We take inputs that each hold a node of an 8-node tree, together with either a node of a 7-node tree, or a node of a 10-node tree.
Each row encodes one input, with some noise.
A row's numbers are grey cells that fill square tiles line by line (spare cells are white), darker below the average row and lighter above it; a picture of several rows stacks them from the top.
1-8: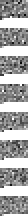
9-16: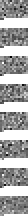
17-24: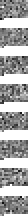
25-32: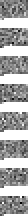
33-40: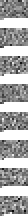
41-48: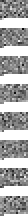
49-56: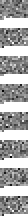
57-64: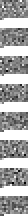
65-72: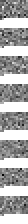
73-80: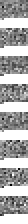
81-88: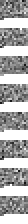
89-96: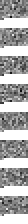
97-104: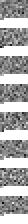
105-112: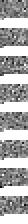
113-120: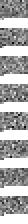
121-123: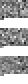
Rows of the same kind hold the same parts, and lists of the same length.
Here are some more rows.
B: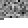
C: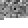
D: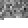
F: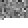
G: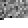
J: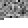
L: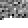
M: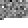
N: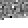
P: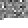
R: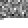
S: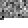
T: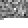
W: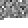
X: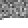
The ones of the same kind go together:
B, C, D, F, J, N
G, L, M, P, R, S, T, W, X

